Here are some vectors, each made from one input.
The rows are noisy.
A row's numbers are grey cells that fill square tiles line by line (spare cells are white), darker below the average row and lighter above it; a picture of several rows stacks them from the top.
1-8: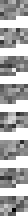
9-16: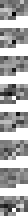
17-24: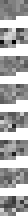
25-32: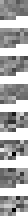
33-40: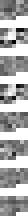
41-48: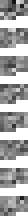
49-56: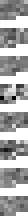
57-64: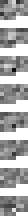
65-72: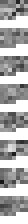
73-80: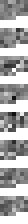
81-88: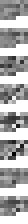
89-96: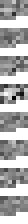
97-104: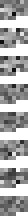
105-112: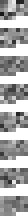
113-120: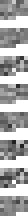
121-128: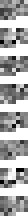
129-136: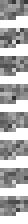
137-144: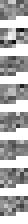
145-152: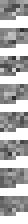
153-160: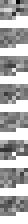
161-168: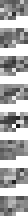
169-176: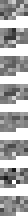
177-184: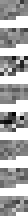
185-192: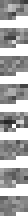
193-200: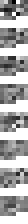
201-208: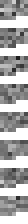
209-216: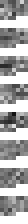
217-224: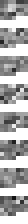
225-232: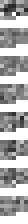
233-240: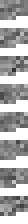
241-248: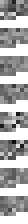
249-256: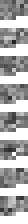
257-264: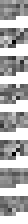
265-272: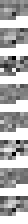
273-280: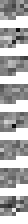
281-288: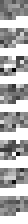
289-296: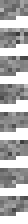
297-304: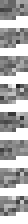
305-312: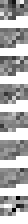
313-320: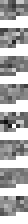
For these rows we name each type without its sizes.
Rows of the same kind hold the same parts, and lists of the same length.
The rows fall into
2 kinds.
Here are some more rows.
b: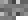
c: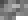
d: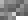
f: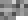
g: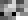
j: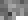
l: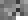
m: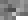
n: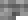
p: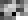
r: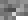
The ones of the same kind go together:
b, c, f, j, m, n, r
d, g, l, p

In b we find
a point on a circle.
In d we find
a point on each of two lines.
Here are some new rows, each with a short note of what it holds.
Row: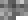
a point on a circle
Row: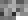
a point on each of two lines
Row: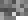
a point on a circle
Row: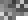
a point on each of two lines
